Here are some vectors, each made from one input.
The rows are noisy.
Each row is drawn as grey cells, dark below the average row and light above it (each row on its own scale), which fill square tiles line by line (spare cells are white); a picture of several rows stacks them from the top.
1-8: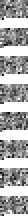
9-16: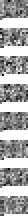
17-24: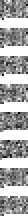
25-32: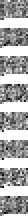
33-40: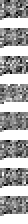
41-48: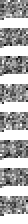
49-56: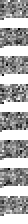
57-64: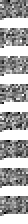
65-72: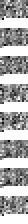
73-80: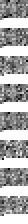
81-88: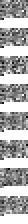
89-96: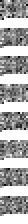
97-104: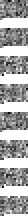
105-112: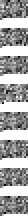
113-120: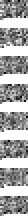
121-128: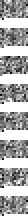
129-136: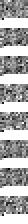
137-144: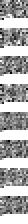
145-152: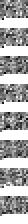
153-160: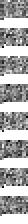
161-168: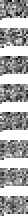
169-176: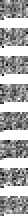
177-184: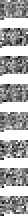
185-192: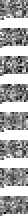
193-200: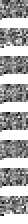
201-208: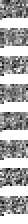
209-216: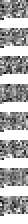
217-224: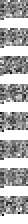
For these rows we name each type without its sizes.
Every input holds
either a point on a circle, or a point on each of two lines.
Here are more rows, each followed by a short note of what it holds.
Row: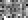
a point on a circle
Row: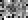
a point on a circle
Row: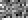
a point on each of two lines
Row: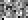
a point on a circle
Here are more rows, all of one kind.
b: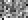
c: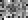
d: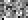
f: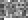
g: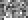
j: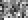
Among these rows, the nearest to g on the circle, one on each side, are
d and f.
